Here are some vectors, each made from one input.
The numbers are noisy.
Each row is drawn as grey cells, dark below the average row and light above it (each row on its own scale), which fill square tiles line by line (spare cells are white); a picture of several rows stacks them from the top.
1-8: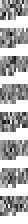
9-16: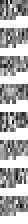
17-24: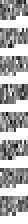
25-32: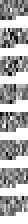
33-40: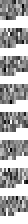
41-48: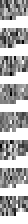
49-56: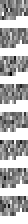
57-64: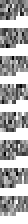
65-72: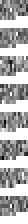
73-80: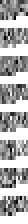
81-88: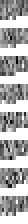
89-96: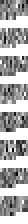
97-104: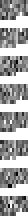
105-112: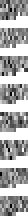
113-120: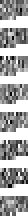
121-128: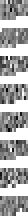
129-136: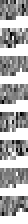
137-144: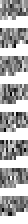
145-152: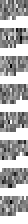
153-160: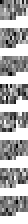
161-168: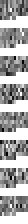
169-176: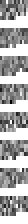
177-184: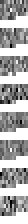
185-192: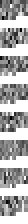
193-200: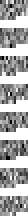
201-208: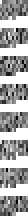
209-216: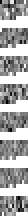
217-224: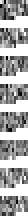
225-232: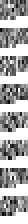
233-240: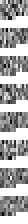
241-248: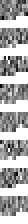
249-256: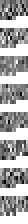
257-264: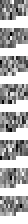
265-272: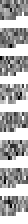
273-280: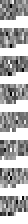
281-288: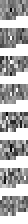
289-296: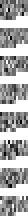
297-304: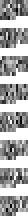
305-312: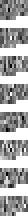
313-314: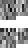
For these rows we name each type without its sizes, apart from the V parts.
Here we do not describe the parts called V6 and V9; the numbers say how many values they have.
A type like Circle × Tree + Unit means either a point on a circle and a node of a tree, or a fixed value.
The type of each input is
Circle × V9 + Line × (Line + List(V6)).
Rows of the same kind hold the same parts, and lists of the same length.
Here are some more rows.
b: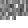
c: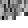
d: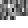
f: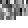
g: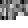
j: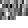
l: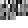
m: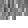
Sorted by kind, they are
b, m
c, g
d
f, j
l

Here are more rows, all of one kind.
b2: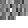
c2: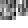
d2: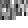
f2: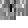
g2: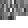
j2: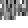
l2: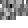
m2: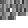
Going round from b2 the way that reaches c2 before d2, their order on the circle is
b2, m2, j2, c2, f2, l2, g2, d2.
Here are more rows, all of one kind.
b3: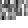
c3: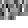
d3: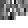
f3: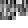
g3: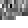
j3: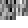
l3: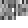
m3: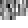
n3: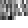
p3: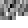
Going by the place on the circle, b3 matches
c3, j3 and p3.
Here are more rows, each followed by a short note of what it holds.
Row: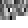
a point on a circle and a value of V9
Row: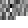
a point on a circle and a value of V9
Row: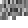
a point on a line, together with a list of one item
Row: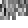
a point on a line, together with a list of one item
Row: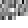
a point on a circle and a value of V9
